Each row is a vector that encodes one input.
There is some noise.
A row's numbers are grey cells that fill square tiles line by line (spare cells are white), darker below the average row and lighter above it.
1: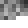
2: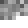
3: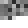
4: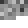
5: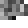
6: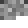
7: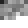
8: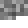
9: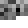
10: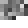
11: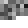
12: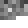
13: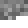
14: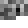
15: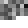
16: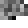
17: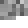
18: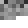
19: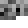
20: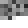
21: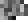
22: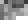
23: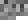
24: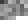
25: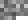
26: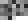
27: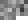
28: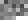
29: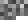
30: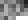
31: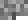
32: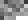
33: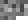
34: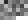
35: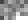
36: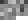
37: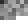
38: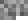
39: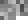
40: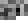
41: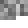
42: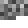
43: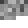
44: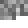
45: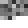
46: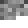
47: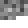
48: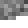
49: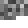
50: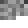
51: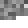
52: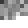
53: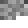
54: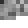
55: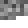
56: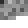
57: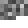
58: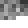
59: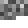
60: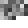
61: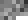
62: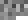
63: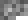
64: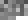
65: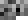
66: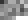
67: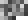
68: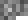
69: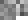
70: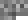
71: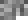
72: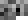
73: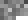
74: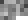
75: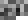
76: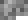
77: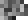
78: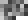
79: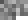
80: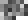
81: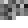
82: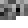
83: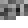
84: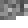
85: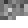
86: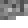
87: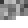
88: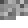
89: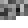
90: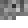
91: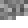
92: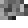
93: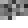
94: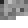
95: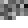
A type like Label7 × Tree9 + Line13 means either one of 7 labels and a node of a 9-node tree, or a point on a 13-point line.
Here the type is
Line6 × Tree9 + Tree7.
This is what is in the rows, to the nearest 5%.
About 65% of them hold a point on a 6-point line and a node of a 9-node tree. The rest hold a node of a 7-node tree.
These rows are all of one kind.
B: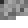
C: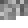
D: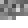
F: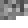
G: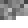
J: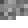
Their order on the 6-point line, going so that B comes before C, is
D, F, G, J, B, C.
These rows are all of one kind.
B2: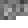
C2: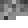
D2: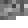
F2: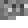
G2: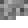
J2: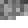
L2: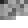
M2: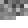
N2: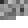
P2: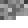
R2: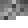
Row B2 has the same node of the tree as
G2 and J2.
